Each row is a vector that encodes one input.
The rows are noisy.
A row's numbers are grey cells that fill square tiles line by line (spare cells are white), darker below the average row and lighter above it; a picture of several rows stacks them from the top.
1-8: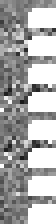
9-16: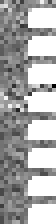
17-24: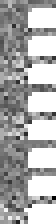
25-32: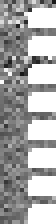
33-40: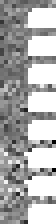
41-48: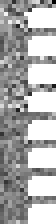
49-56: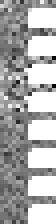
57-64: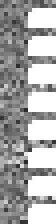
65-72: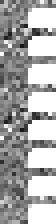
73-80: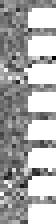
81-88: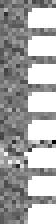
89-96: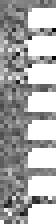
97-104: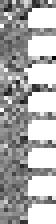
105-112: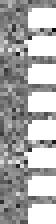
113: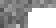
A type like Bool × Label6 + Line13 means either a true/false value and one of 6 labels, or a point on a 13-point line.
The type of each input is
Line4 + List3(Line3 × Line3).
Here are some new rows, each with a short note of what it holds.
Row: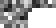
the empty list
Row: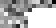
a point on a 4-point line
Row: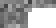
a list of two items
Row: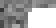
a list of two items
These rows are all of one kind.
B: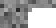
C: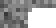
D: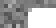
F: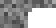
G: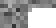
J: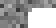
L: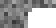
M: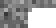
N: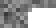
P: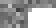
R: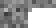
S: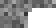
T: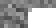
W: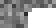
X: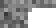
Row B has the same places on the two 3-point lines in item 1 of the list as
C, M, R and X.
